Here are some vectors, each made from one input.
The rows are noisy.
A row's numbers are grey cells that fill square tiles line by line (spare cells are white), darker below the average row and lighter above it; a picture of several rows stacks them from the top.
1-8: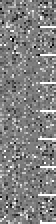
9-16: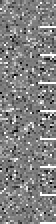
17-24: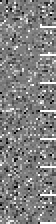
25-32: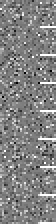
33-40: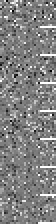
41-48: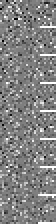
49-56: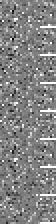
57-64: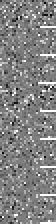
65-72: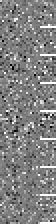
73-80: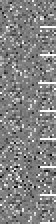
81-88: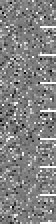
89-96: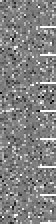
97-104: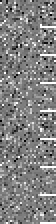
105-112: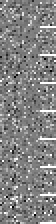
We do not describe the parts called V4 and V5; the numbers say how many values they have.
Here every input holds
a value of V5, together with either one of 6 labels and a point on a 6-point line, or a value of V4.
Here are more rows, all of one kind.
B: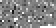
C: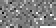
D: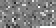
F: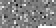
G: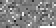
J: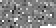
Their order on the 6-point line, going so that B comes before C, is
J, B, G, C, D, F.
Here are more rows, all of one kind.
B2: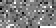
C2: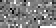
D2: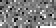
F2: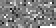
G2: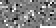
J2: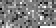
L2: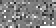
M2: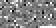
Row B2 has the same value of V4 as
C2 and D2.
